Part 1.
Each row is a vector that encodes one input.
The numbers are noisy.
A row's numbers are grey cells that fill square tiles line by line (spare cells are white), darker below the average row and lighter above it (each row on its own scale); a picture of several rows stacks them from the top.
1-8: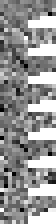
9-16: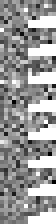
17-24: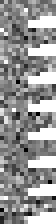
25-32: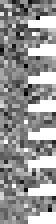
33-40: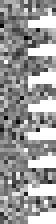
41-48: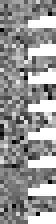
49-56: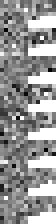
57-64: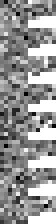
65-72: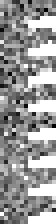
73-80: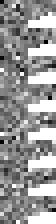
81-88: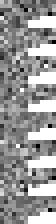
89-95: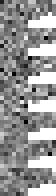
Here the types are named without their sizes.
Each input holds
a point on a line and a node of a tree, together with either a fixed value, or four true/false values.
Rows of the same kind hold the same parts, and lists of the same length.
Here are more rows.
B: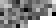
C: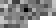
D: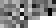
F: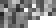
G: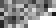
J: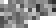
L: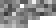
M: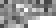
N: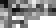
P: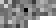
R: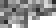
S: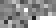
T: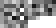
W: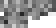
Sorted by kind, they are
B, C, F, G, J, L, M, N, P, R, S, W
D, T

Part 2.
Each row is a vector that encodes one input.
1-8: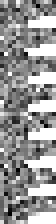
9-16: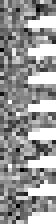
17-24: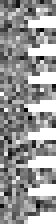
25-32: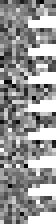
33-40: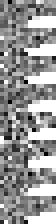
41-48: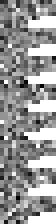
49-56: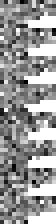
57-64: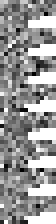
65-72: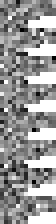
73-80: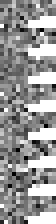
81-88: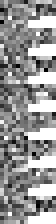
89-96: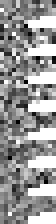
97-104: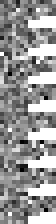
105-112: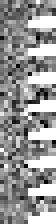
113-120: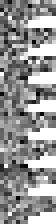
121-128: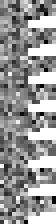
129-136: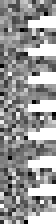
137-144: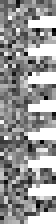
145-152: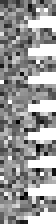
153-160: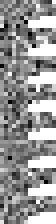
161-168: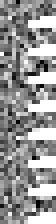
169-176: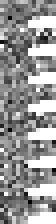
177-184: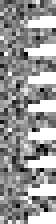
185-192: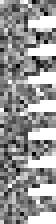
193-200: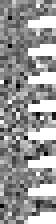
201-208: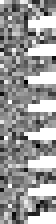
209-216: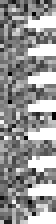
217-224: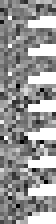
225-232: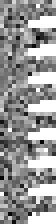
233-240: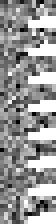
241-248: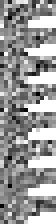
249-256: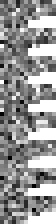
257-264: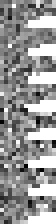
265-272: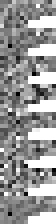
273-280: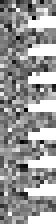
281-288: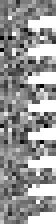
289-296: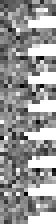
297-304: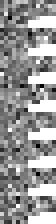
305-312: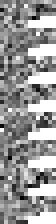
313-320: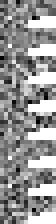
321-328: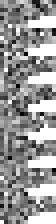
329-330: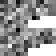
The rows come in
4 kinds.
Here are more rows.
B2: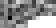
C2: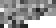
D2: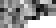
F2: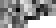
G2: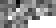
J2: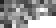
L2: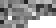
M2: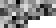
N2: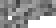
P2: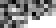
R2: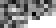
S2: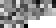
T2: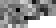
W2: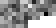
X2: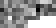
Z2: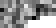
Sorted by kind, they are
B2, J2
C2, S2
D2, F2, G2, L2, M2, N2, T2, W2, X2, Z2
P2, R2

